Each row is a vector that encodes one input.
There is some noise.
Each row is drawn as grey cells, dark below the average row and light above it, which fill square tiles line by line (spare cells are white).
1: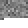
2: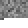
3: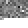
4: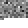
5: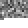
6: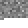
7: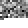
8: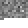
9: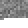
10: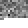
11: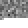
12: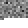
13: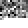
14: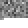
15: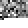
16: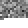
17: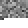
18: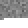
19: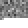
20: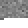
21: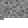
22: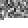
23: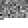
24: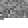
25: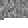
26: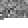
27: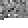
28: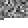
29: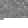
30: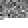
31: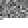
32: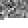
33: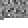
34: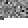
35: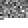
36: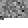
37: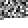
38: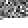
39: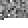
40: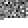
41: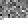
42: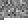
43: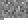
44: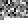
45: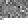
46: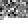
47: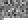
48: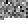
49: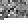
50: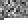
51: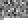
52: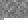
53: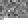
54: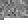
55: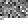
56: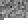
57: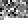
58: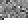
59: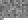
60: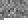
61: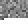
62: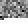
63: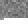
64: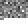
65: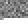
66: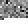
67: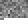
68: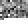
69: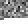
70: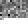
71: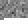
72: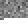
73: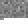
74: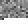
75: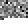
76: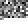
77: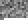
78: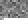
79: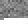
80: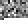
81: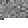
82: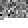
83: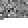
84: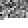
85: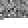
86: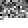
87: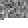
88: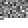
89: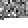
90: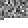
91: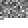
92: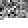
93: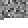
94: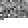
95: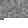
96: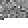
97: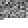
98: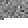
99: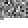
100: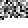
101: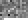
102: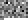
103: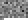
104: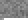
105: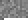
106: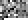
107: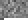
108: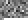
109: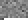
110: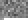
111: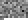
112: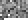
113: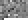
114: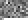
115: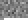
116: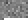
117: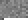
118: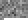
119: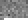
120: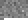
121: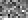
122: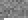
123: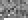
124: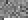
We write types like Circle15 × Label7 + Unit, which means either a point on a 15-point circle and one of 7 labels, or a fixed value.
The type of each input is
Line4 × List3(Line6).
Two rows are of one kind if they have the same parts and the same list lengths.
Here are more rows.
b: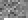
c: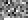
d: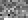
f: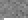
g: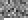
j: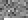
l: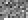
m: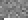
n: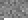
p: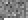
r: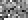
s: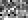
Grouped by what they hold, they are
b, d, g, n
c, f, j, m, s
l, p
r

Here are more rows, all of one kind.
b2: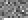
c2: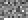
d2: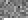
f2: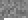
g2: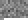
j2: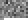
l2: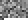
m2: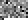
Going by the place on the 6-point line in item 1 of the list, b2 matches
g2 and j2.
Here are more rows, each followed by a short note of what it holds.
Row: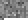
a point on a 4-point line, together with the empty list
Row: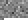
a point on a 4-point line, together with a list of one item
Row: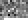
a point on a 4-point line, together with a list of two items
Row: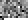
a point on a 4-point line, together with the empty list
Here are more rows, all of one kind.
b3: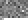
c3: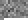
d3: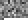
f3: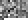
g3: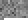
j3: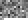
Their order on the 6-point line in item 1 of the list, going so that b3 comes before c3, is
b3, c3, f3, d3, g3, j3.
